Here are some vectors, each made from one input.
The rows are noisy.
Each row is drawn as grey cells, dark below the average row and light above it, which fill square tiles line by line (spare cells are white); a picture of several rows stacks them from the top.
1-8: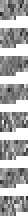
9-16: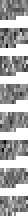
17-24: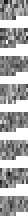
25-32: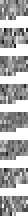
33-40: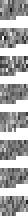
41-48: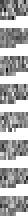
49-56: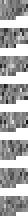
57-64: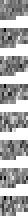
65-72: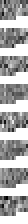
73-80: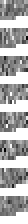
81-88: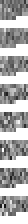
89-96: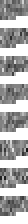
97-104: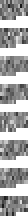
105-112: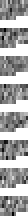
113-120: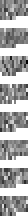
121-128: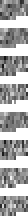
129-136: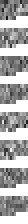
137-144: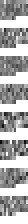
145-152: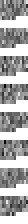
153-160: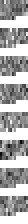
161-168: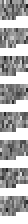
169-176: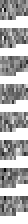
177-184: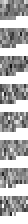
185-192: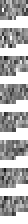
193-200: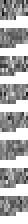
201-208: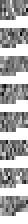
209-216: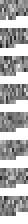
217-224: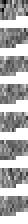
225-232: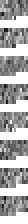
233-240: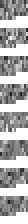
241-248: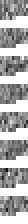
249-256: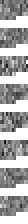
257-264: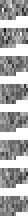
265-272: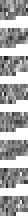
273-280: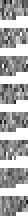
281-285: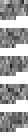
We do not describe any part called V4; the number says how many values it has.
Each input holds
either a point on a 10-point circle, or a point on an 8-point line and a value of V4, or a list of up to two points on a 7-point line.
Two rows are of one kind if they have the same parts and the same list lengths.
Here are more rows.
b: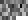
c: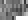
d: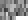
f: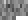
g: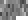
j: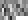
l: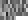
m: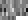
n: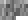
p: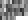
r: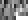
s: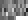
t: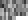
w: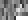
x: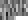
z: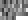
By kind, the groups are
b, f, g, n
c, p
d, j, m, s, t
l, x
r, w, z

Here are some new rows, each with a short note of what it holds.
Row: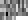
the empty list
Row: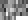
a point on an 8-point line and a value of V4
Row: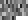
a list of one item
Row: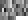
a point on an 8-point line and a value of V4
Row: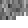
a list of two items
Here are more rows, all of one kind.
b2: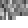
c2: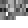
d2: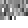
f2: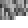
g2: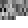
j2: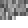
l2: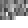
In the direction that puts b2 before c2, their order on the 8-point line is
d2, b2, l2, f2, j2, c2, g2.
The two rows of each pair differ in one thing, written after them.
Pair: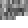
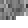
the place on the 7-point line in item 1 of the list
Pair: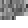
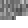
the place on the 7-point line in item 1 of the list
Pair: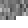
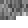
the place on the 7-point line in item 1 of the list
